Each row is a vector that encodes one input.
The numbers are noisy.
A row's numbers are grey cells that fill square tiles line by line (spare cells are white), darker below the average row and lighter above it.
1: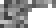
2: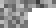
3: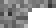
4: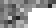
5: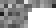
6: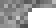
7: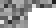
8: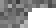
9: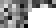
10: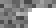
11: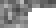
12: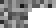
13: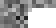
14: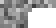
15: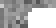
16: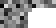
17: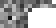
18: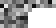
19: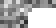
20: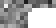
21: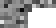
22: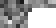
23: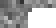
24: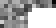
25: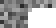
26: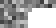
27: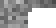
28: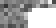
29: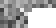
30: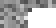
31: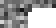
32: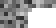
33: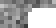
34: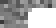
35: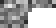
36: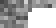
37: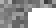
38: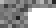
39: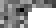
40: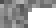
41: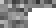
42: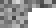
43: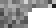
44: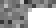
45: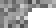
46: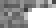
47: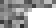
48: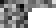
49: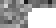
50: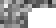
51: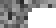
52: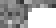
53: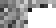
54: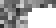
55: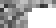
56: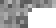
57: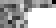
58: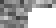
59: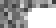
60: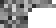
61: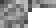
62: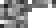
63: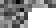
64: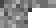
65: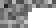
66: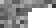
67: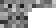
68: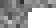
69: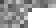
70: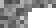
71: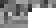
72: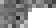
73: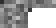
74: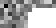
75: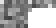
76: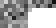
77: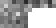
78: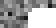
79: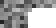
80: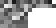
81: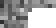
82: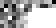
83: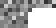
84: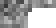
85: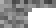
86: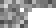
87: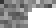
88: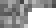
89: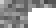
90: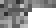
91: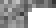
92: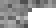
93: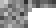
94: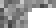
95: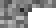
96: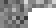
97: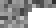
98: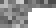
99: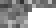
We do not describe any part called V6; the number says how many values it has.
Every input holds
a point on a 7-point line and a value of V6, together with either a fixed value, or four true/false values.
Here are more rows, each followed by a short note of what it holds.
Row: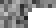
a point on a 7-point line, four true/false values and a value of V6
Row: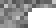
a point on a 7-point line and a value of V6
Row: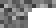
a point on a 7-point line, four true/false values and a value of V6
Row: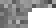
a point on a 7-point line and a value of V6
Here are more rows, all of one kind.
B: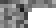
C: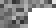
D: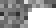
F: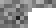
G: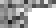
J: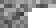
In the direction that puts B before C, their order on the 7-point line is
J, B, G, C, F, D.
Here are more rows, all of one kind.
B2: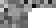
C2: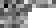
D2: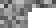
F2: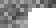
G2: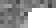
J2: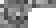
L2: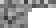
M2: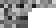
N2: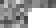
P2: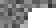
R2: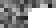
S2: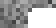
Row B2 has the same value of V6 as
J2, L2 and M2.
